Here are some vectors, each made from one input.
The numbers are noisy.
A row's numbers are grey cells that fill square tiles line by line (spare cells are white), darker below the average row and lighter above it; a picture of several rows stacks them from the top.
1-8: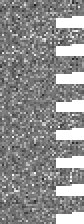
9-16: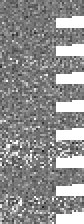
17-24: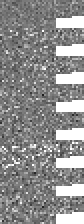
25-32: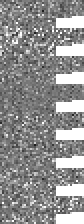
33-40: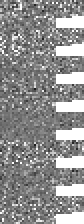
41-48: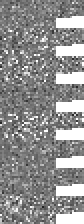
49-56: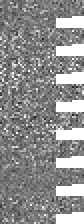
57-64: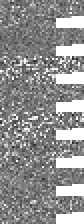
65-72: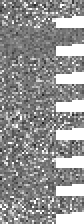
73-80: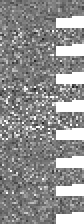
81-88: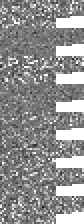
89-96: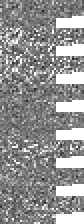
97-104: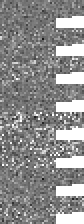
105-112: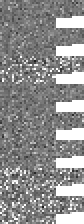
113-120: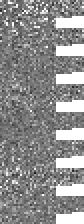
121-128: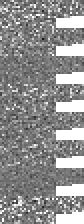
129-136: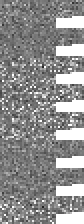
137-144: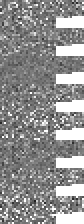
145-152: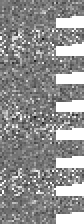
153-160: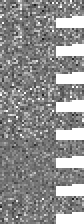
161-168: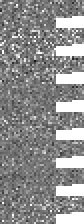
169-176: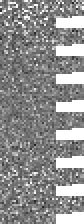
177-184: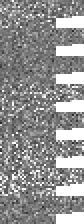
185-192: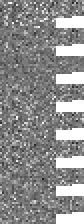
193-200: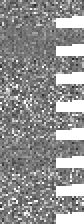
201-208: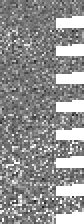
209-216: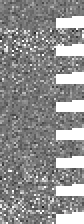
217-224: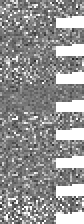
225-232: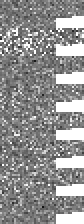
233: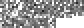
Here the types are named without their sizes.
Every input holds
a point on a line, together with either a point on a circle, or a label.
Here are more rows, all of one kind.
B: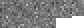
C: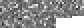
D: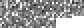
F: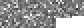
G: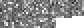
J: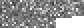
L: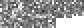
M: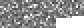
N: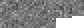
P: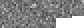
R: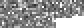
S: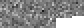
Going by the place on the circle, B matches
D, M and S.
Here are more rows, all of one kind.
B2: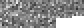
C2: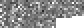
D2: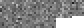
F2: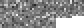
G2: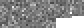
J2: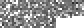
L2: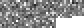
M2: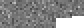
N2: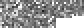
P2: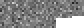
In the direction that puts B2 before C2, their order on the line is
B2, F2, J2, C2, N2, L2, D2, P2, G2, M2.
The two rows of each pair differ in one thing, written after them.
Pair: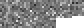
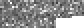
the place on the line
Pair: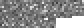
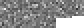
the place on the line
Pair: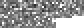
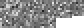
the place on the circle
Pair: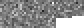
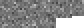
the place on the line
